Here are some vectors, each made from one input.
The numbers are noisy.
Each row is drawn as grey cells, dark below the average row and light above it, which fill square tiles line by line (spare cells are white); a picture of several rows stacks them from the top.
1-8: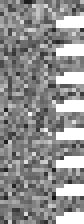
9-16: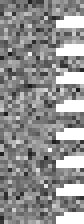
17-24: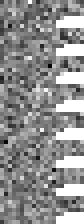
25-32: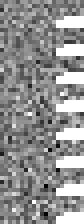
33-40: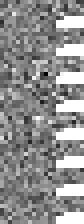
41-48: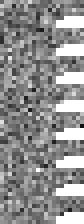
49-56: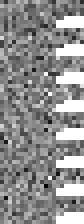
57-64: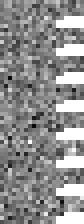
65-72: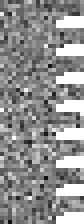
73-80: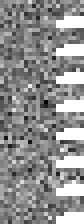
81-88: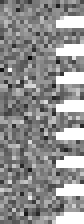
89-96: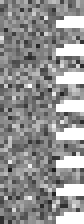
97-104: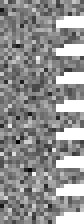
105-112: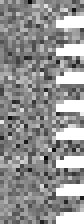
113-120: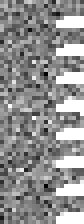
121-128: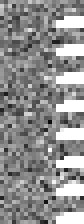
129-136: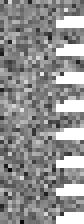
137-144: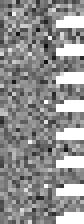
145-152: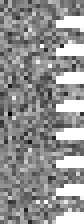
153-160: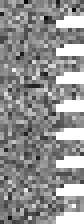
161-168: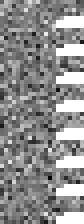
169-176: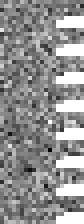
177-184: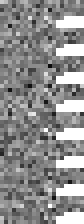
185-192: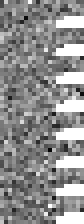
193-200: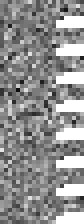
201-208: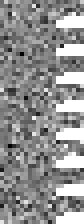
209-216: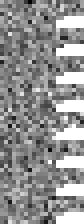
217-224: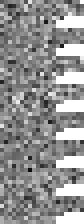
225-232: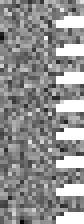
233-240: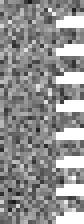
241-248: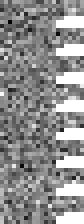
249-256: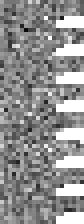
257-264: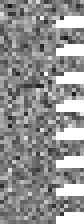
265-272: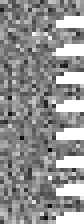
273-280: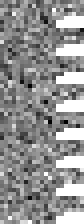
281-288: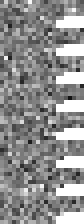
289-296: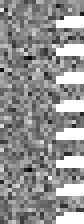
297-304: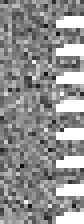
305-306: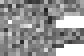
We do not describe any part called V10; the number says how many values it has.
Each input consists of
a node of a 16-node tree, together with either a point on a 4-point line and a point on a 5-point line, or a value of V10.
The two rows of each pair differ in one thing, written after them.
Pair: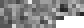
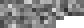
the place on the 5-point line
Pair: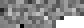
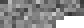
the place on the 5-point line
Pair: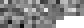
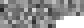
the node of the tree
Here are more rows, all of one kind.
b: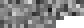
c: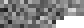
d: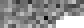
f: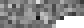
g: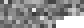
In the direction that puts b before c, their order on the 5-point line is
d, f, b, g, c.
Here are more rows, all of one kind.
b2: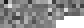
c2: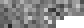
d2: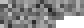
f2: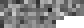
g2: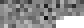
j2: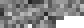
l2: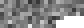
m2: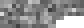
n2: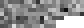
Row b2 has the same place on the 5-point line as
f2 and g2.
